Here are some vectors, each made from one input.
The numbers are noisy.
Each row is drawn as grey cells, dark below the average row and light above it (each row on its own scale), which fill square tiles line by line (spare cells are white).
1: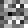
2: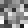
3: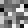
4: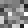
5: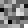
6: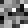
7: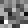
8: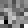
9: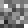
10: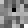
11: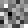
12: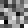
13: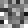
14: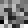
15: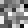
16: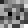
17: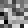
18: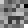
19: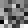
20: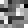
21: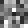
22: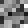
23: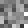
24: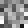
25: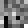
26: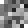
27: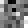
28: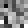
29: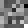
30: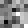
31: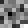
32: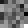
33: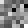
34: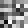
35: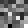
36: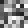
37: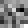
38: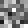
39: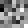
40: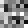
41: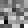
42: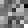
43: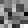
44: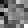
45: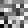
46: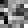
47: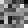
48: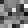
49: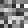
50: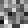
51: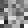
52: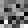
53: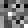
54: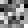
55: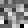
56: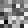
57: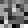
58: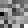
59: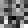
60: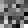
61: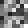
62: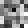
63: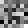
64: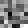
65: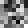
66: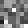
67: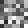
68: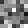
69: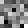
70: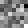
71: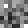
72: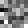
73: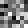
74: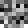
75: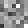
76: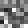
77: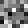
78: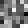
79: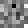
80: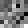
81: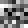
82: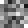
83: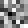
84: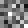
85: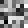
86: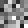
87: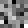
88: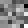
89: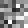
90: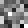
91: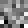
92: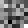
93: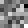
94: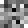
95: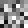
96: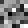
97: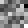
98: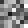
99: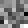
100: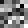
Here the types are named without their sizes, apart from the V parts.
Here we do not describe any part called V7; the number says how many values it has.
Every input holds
a point on a line and a value of V7, together with either a fixed value, or three true/false values.
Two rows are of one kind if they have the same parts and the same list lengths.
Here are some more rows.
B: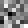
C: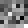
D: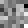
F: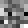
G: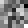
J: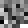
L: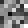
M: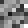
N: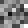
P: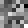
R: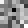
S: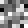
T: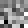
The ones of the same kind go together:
B, C, D, L, S
F, G, J, M, N, P, R, T

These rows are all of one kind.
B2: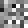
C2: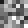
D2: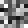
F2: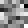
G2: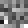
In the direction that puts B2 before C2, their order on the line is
B2, F2, G2, D2, C2.
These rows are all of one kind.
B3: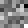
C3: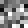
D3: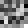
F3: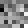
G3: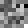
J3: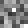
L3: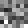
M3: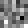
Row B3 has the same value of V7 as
G3 and M3.
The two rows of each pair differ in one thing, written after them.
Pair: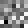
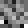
the place on the line
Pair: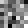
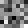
the place on the line
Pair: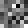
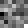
the place on the line
